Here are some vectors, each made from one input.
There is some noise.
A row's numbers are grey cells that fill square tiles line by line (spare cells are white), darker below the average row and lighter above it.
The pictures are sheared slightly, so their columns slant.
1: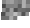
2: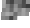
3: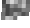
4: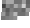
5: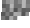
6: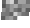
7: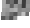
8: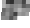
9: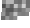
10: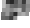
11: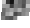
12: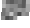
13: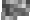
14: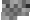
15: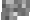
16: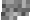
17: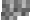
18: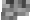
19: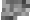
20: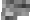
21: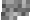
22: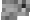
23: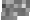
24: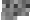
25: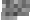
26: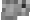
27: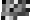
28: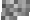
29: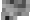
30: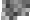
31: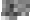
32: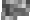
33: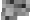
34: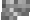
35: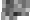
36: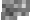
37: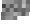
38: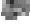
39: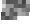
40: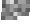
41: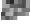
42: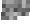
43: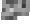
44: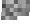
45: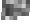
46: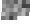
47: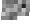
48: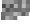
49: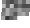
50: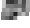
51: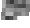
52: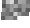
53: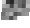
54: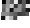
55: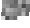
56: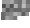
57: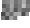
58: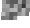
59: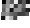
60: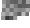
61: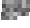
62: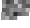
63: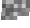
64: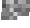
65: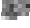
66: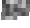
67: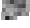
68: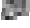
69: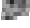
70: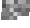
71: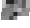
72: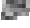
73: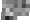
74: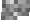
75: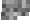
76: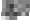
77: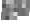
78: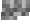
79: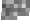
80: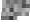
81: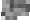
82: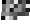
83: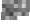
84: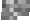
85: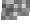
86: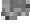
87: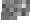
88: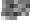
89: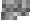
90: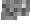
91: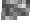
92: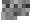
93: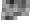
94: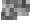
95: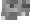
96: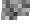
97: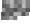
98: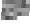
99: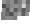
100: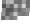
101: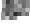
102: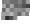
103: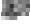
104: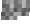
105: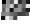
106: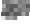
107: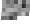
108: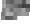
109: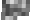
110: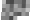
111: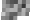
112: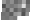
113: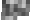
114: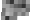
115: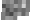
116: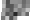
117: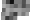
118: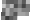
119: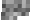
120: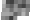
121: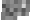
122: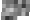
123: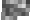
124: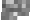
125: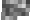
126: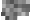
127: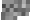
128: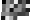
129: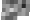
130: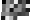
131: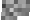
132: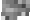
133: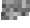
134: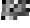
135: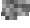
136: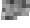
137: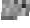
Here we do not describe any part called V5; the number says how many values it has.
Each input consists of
a list of up to two items, each a point on a 4-point line, a true/false value and a value of V5.
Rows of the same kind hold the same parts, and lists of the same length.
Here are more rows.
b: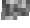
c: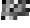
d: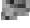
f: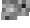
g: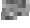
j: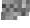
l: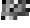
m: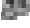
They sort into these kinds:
b, j
c, l
d, f, g, m

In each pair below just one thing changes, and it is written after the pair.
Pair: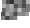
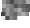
the value of V5 in item 2 of the list
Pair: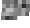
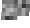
the place on the 4-point line in item 2 of the list
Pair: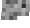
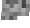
the place on the 4-point line in item 2 of the list
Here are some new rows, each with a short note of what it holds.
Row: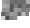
a list of two items
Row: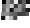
the empty list
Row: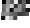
the empty list
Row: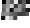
the empty list
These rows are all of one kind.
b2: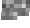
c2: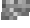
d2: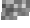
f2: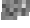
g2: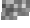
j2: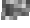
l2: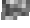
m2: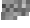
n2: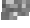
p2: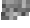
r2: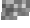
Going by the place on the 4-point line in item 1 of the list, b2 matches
c2 and p2.
